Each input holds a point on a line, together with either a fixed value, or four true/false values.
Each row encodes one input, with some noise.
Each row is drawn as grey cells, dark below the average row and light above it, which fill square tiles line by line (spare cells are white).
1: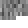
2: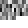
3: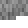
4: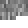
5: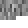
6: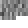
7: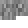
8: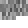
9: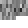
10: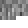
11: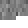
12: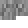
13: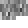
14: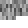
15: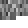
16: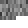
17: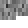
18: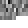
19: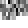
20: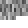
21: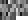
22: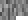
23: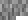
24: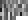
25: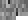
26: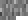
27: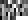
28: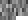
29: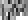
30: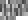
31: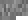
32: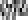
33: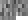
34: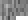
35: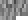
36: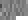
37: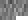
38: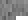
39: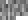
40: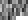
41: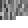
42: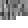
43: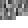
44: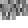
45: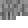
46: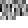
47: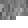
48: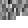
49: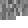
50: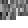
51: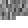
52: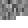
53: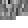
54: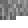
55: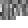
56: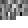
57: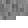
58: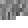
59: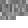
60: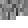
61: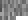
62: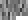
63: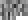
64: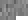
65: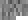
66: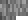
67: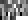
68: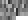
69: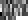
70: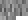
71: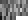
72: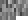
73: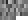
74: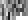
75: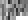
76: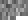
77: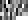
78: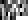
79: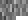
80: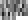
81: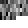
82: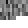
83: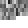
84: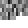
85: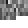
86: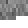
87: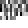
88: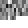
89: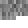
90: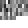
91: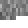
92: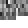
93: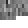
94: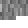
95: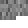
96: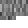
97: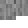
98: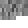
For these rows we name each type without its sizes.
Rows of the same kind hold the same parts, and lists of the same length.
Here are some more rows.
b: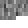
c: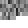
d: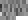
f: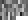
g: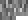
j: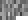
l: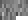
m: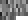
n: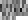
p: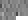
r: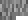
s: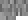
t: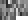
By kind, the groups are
b, c, d, g, j, m, n, r, t
f, l, p, s

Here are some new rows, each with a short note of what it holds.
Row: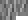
a point on a line and four true/false values
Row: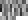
a point on a line and four true/false values
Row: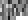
a point on a line and four true/false values
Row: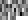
a point on a line and four true/false values
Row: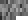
a point on a line and four true/false values
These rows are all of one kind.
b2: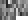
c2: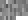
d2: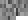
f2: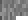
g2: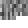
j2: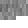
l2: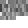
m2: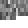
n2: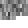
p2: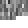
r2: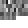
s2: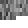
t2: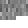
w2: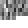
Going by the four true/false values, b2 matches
f2, n2 and t2.
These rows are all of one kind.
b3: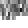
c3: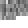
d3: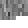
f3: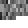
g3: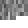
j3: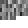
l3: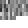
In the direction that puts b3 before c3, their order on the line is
f3, d3, b3, j3, l3, c3, g3.
